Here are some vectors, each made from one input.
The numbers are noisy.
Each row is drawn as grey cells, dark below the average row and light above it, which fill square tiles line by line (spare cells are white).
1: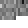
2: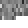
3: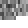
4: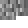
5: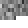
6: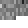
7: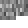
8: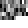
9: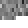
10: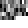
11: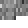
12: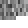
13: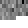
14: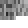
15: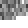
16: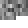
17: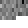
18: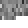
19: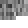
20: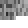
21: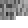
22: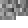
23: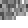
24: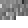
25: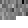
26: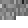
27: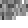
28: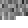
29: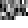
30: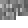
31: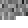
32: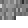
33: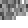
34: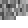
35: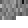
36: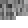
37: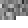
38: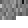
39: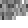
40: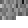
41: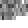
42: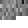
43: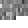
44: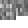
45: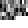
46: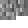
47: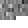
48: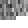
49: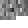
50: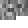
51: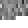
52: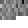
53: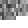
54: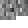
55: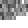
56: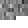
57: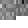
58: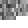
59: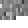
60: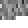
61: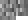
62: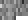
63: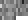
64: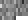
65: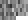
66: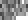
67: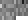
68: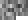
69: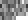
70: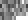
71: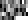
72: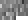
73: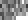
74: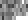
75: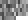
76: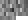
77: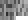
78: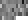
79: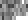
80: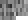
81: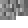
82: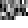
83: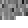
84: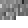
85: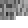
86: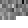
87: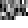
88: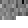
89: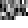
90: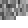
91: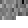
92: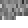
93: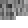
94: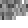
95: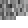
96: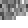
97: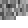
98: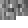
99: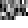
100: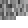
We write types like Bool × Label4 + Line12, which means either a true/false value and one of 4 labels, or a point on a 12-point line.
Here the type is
List2(Line6).
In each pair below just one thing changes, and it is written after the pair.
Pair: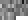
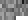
the place on the 6-point line in item 2 of the list
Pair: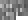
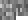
the place on the 6-point line in item 2 of the list
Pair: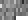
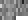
the place on the 6-point line in item 2 of the list
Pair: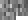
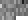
the place on the 6-point line in item 1 of the list
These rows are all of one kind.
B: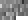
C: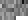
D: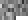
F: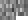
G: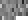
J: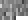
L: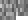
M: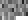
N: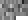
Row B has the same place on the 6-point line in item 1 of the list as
D, J and N.
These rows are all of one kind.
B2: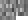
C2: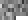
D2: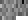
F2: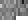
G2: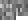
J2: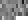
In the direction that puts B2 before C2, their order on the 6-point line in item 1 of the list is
B2, G2, C2, F2, D2, J2.
